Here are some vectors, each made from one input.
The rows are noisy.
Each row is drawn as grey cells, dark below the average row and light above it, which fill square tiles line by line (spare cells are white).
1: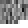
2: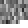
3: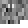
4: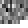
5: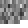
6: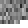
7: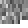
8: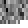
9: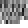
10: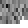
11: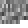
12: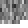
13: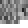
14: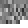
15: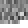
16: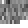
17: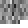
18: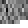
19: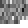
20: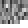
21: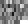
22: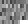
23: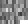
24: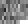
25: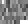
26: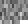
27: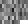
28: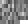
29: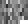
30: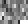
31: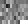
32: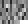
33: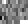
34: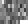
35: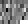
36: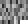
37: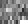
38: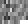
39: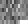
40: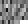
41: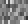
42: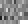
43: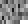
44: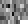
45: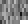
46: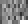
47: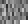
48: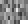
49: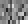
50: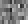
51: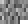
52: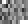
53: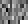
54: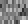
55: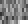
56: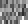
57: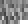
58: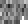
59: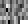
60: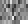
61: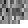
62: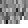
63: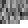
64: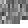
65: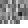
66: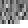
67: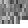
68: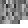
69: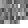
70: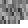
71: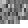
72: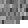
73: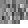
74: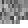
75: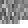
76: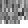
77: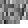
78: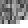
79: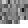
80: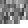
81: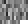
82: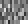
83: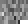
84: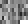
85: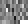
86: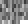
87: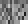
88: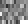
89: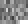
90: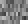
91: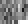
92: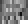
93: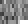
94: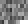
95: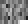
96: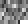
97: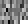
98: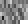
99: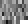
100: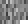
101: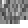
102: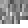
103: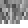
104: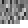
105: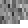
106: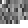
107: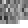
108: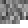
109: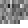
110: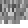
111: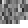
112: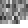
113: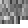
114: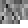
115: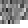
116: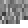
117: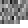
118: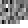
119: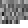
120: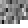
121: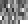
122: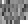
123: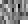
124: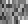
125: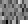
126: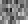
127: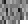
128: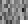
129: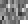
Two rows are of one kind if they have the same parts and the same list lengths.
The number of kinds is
2.
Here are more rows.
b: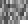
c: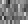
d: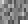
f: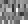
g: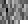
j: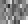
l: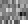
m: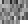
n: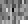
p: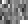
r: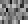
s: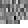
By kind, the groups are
b, f, g, j, l, n, s
c, d, m, p, r

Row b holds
a point on a 10-point line and a point on a 13-point line.
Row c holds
a point on a 10-point line and three true/false values.
